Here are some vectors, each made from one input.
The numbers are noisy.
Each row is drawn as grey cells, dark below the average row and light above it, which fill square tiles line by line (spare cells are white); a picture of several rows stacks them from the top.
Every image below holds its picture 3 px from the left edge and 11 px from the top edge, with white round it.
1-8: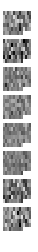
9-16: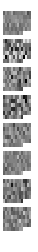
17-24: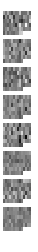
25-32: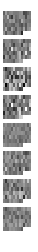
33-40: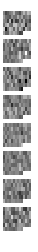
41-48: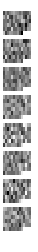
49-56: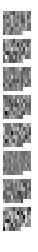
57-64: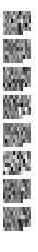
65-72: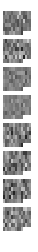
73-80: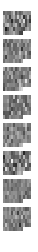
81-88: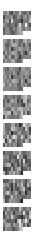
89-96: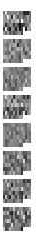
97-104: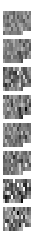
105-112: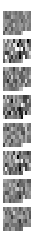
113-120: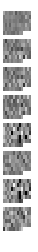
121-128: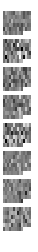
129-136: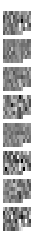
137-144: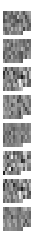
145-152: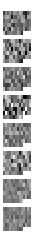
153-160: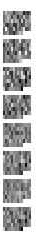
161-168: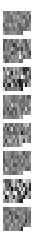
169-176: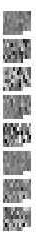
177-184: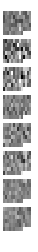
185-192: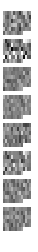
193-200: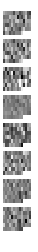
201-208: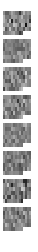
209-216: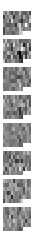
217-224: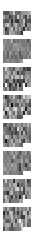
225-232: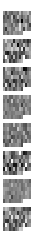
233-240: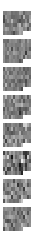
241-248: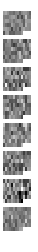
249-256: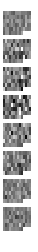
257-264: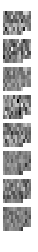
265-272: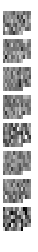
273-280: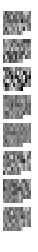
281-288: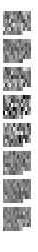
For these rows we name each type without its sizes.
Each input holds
a point on a line, together with either a point on a circle, or three true/false values.
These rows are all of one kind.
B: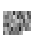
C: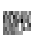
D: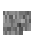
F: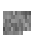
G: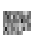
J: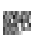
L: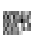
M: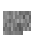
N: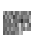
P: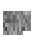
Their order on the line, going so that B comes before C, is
F, J, D, N, B, C, G, M, P, L.
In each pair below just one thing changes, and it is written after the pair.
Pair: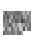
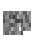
one of the three true/false values
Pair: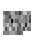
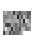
one of the three true/false values
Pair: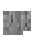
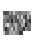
the place on the line
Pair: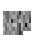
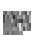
the place on the line
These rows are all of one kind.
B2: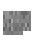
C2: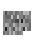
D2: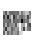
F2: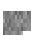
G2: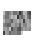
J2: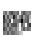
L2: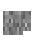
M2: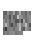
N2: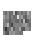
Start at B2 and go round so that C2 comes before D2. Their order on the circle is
B2, N2, L2, M2, C2, J2, D2, F2, G2.
